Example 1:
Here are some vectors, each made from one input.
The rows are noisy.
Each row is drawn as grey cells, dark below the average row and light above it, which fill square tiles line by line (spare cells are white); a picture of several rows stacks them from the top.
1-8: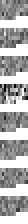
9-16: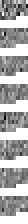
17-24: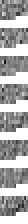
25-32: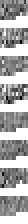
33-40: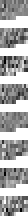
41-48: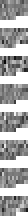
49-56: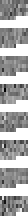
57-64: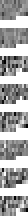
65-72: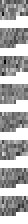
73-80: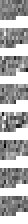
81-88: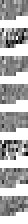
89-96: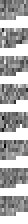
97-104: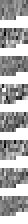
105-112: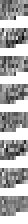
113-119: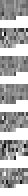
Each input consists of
either a point on a 4-point line, or a point on a 13-point line.
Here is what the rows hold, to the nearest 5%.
About 25% of them hold a point on a 4-point line. The rest hold a point on a 13-point line.
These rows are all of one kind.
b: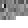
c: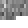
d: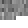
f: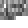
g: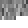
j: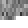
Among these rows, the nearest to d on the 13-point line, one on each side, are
b and g.
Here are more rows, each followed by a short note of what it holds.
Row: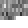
a point on a 13-point line
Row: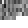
a point on a 4-point line
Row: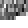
a point on a 4-point line
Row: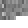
a point on a 13-point line
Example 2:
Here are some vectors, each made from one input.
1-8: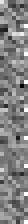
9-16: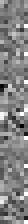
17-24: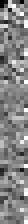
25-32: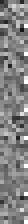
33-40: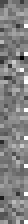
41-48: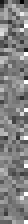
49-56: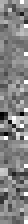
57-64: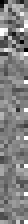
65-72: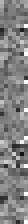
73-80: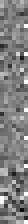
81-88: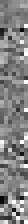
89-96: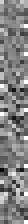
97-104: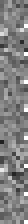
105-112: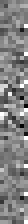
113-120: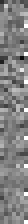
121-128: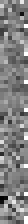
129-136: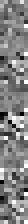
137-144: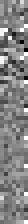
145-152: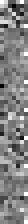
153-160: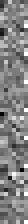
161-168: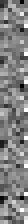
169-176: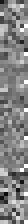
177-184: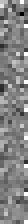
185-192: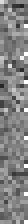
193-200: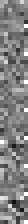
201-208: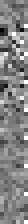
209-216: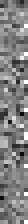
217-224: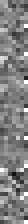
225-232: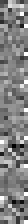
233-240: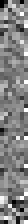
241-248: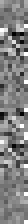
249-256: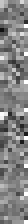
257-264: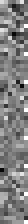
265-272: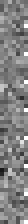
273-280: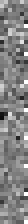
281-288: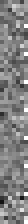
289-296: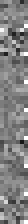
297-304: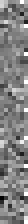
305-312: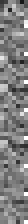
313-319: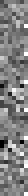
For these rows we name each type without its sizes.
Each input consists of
either a fixed value, or a node of a tree, or three true/false values.
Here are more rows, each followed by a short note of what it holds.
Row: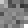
a node of a tree
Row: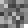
a node of a tree
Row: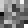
a fixed value
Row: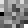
a fixed value
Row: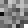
a fixed value
